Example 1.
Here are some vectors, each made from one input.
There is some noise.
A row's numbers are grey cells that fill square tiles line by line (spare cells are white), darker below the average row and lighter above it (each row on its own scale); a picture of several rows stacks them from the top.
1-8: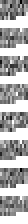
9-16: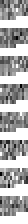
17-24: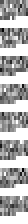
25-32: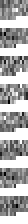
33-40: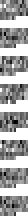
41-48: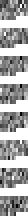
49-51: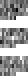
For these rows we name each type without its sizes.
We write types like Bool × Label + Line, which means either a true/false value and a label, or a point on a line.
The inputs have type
Bool × Circle.
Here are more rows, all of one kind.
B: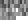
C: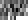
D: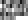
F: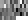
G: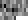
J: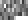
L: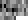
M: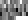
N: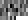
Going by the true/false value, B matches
G and L.
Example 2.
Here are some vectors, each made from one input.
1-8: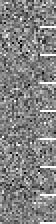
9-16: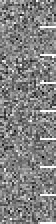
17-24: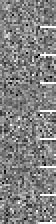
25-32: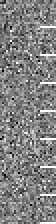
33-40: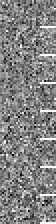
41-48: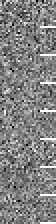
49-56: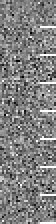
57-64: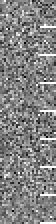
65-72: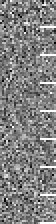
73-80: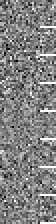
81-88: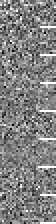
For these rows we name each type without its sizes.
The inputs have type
(Bool × Bool × Bool × Bool + Unit) × Label.
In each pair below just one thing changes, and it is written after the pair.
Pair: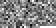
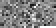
the label
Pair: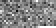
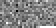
one of the four true/false values
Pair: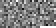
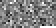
the label
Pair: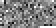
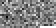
the label
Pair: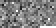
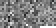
one of the four true/false values
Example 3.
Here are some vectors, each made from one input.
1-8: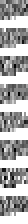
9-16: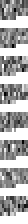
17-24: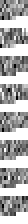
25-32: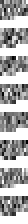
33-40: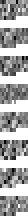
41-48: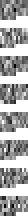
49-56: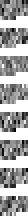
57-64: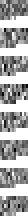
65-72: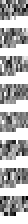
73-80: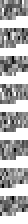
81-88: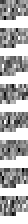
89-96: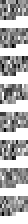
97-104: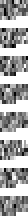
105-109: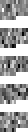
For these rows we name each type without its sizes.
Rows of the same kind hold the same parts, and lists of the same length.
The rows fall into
3 kinds.
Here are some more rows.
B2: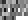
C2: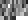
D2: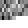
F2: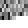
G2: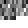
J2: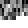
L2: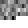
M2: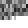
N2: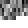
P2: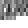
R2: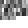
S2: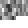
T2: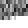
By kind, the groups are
B2, C2, G2, J2, L2, N2
D2, F2
M2, P2, R2, S2, T2

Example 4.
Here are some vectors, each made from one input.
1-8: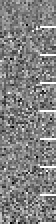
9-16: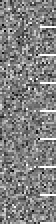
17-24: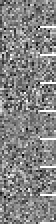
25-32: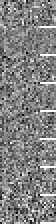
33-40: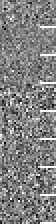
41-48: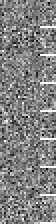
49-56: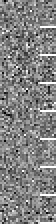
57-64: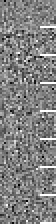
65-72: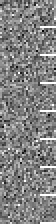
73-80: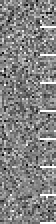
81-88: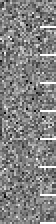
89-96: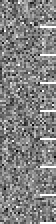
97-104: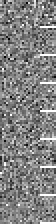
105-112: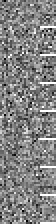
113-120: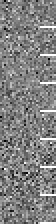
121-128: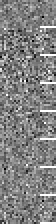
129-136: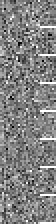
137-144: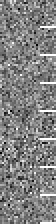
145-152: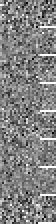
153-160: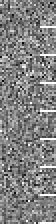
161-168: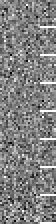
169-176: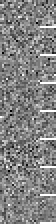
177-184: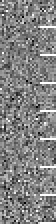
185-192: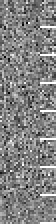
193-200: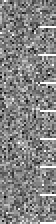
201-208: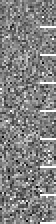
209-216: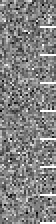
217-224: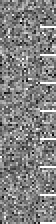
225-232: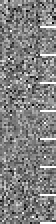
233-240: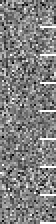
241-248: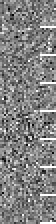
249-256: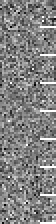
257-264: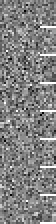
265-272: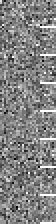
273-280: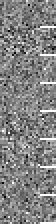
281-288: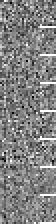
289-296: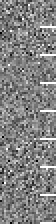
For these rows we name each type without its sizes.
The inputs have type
(Bool × Bool × Bool × Bool + Unit) × Label.
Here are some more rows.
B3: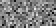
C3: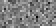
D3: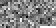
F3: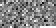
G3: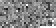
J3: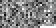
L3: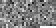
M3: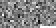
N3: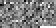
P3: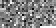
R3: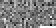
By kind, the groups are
B3, D3, F3, J3, L3, M3, N3, P3, R3
C3, G3

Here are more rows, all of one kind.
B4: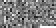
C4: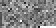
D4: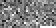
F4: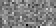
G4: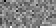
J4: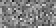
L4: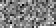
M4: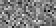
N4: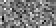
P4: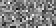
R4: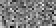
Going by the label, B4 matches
C4 and J4.
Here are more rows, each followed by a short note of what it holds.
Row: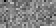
a label and four true/false values
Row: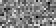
a label
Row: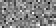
a label
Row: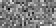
a label and four true/false values
